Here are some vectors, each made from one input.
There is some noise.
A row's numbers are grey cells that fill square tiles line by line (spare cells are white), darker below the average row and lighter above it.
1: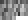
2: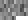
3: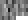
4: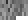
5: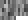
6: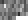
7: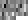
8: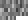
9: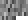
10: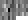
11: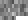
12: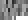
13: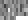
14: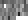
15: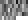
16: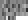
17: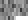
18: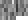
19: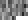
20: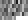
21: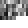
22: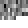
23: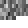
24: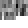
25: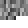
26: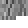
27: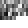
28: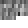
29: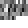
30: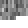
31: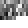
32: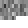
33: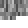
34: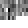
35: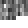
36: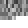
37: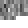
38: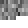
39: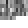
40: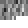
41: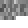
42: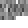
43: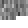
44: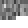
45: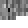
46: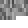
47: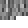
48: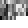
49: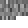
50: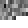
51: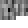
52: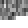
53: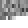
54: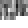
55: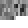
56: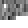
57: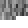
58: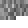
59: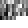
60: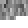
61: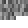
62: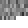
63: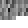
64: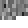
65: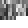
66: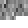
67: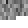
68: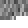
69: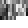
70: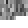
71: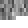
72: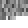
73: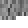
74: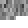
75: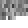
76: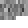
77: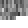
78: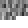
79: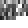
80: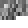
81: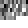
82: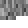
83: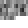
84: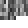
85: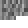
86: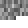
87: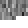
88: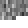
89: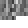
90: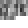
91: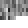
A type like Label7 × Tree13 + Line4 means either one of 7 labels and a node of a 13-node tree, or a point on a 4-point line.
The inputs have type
List2(Circle6).
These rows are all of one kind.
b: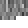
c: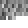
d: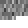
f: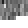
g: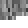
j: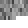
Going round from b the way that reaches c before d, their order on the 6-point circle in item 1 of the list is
b, j, c, g, f, d.
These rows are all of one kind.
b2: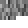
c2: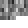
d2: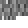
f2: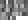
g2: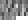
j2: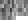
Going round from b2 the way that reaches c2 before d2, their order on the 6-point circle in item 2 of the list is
b2, c2, j2, g2, f2, d2.
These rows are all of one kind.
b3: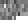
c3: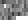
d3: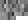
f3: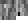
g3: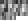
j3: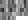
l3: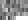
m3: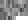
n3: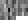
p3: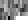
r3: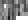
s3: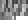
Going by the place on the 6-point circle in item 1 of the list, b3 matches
c3, f3, g3 and r3.
